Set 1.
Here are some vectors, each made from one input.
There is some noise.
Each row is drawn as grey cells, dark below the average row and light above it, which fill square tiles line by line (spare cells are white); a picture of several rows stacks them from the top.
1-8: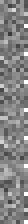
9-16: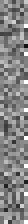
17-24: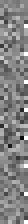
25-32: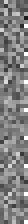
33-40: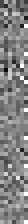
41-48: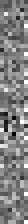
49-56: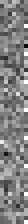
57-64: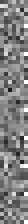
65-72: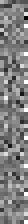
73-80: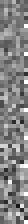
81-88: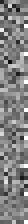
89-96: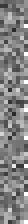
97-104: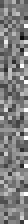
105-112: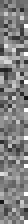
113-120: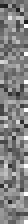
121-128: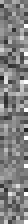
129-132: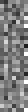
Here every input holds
a point on an 8-point line.
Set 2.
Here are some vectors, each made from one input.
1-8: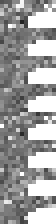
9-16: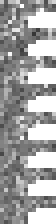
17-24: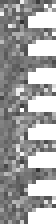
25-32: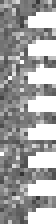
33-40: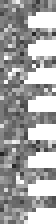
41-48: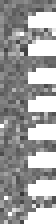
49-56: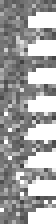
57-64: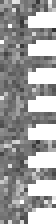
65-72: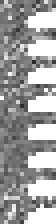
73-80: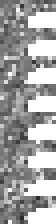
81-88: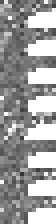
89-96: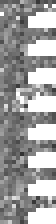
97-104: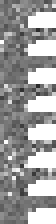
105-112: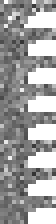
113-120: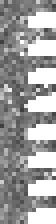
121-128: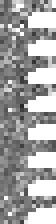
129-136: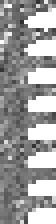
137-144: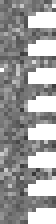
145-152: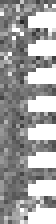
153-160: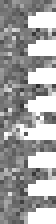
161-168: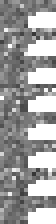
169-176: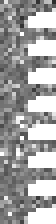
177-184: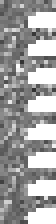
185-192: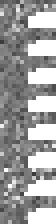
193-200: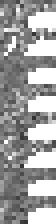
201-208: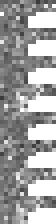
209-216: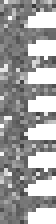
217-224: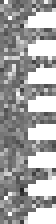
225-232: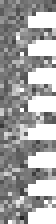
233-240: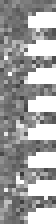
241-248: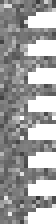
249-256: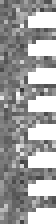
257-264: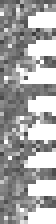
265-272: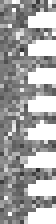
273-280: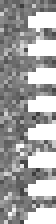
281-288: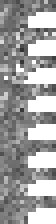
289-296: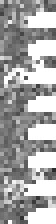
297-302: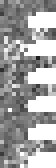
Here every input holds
a point on a 7-point line.
